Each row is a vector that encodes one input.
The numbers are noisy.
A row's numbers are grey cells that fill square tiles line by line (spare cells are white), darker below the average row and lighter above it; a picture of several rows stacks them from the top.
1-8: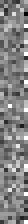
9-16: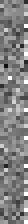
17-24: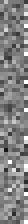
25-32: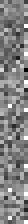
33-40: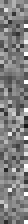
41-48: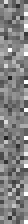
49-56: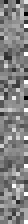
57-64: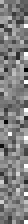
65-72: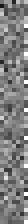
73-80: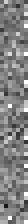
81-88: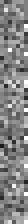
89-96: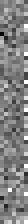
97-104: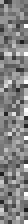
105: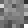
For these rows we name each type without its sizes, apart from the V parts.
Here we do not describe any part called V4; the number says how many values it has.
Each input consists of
a point on a line, together with either a point on a line, or a value of V4.
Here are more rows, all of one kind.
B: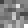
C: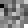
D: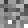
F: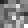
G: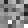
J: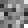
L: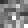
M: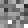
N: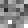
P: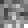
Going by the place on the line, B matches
C, D, M and P.
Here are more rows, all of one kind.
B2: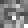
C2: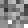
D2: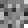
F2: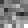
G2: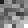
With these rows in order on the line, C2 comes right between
B2 and F2.
